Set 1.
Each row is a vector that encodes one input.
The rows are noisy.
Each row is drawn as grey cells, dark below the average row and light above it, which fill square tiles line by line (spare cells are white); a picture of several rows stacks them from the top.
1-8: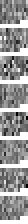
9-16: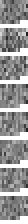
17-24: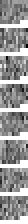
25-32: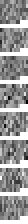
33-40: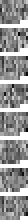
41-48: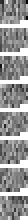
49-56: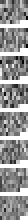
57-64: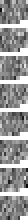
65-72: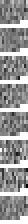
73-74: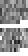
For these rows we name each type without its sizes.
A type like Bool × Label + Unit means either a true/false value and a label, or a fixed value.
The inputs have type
Label + Tree.
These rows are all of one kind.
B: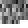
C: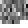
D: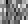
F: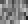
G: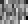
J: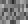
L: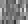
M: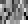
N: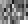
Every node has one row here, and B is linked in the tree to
C.
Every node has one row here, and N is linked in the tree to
C.
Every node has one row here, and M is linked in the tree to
F.
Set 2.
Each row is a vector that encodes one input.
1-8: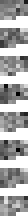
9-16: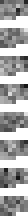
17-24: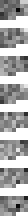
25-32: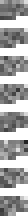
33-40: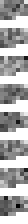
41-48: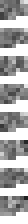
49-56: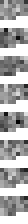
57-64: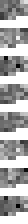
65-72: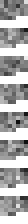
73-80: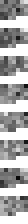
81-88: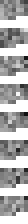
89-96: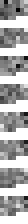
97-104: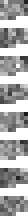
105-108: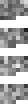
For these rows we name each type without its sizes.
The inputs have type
Bool × Line.
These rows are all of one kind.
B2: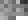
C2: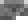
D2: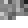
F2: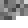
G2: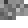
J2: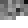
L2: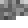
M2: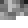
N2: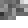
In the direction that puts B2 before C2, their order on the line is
G2, F2, B2, C2, D2, L2, N2, J2, M2.
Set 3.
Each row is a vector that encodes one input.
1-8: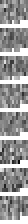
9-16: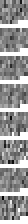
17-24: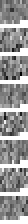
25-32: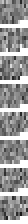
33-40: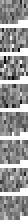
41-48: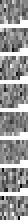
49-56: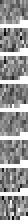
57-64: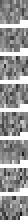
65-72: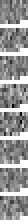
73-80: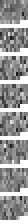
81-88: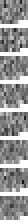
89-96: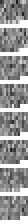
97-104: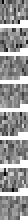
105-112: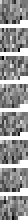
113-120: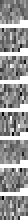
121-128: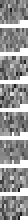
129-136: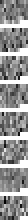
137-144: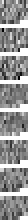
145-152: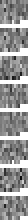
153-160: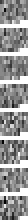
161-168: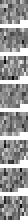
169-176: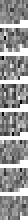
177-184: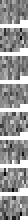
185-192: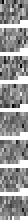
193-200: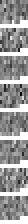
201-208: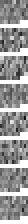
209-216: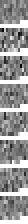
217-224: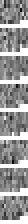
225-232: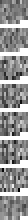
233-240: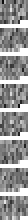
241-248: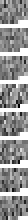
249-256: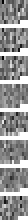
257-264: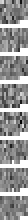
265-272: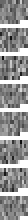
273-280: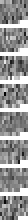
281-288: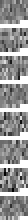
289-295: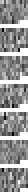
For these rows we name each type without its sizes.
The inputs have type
Label + Line.
